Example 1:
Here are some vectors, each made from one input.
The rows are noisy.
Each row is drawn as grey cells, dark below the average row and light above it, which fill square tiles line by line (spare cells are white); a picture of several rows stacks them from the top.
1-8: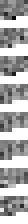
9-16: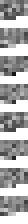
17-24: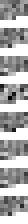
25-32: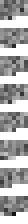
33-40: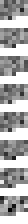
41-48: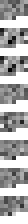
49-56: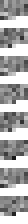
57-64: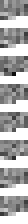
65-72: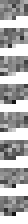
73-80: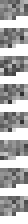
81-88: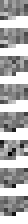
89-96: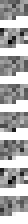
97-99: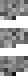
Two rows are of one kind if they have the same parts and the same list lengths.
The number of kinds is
2.
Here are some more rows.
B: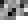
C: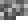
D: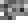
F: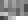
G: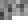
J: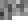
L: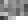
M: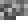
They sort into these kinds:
B
C, D, F, G, J, L, M

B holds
a fixed value.
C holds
a point on an 8-point circle.
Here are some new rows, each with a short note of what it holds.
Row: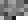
a point on an 8-point circle
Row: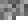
a point on an 8-point circle
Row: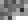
a point on an 8-point circle
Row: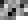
a fixed value
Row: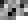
a fixed value
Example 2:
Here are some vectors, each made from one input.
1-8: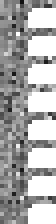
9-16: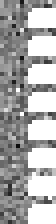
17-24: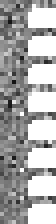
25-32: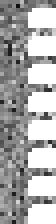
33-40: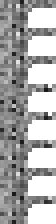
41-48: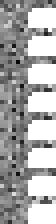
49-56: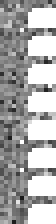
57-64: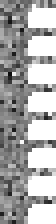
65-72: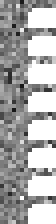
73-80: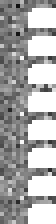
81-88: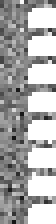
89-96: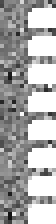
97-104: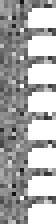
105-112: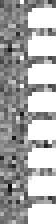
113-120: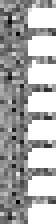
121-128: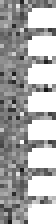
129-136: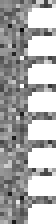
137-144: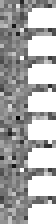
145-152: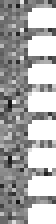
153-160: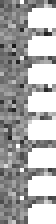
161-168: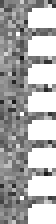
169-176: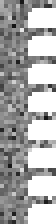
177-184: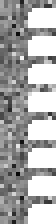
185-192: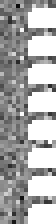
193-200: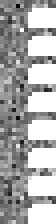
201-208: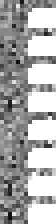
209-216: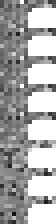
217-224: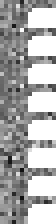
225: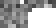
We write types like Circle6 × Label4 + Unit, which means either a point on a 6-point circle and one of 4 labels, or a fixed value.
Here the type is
Circle18.
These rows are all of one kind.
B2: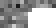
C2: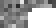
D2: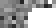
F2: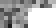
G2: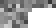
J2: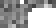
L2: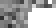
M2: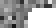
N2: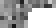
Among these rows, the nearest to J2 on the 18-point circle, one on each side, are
C2 and G2.
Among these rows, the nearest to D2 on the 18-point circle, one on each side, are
L2 and M2.
